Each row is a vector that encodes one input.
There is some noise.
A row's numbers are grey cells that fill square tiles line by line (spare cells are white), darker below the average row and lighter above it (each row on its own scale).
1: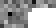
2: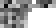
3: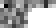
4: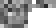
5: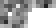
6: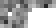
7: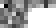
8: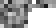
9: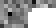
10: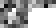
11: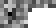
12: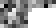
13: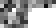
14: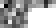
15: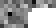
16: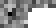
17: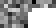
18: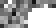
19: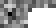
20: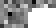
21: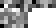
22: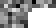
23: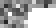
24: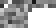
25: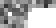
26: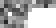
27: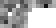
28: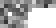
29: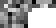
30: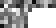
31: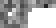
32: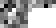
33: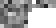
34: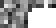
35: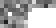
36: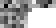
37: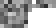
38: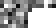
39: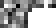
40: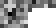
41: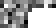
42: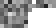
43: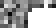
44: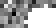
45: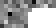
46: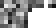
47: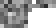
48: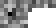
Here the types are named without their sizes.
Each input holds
a true/false value, together with either a point on a circle, or a fixed value.
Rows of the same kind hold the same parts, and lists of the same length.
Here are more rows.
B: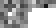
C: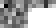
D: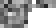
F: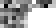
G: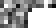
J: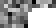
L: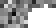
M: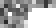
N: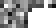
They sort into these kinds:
B, C, F, J, L, M
D, G, N

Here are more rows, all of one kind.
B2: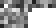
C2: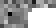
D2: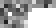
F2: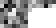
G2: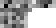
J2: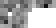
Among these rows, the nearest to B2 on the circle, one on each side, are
F2 and J2.
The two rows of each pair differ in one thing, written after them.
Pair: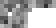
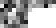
the place on the circle
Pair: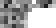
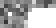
the place on the circle
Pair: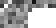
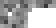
the true/false value
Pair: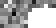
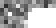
the true/false value
